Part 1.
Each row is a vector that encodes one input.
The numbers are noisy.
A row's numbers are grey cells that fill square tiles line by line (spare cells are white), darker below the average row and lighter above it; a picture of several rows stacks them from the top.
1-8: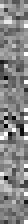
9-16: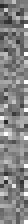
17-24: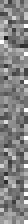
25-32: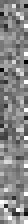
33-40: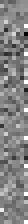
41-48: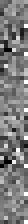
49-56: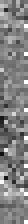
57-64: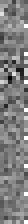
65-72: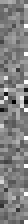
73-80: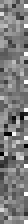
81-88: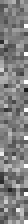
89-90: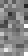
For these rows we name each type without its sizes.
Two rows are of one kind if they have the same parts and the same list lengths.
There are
3 kinds of row.
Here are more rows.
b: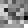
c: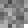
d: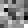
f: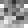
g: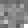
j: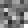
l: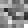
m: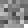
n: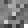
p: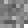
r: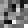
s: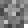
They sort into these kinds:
b, d, l, m, p
c, f, g, j, n, s
r

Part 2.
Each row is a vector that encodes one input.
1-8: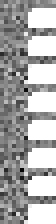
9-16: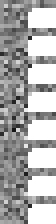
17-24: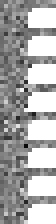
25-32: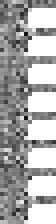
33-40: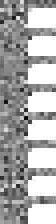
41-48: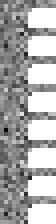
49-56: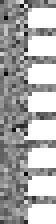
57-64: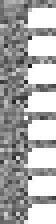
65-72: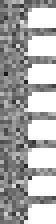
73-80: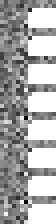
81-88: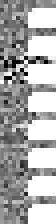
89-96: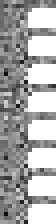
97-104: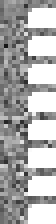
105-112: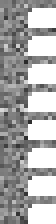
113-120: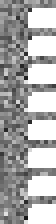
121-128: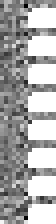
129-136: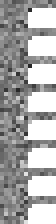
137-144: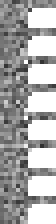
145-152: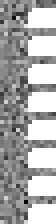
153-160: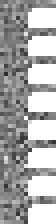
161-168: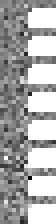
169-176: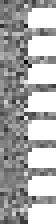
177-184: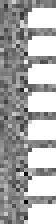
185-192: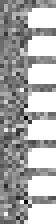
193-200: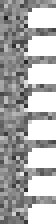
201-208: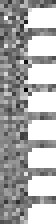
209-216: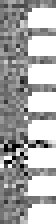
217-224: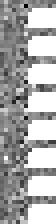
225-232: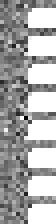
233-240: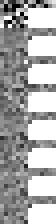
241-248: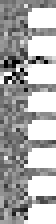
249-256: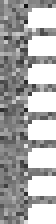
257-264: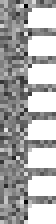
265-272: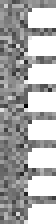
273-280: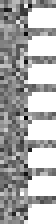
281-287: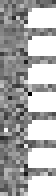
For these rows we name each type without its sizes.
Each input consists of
either a point on a circle and a true/false value, or a fixed value.
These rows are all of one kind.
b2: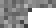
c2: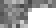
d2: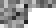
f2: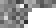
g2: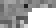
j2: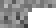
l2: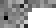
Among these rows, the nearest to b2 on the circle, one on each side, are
f2 and l2.
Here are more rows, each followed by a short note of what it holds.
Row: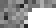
a point on a circle and a true/false value
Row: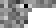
a point on a circle and a true/false value
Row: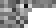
a point on a circle and a true/false value
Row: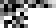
a fixed value
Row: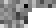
a point on a circle and a true/false value
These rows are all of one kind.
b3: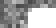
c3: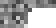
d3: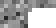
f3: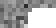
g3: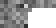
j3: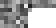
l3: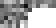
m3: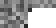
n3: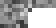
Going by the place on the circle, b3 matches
j3, l3 and m3.
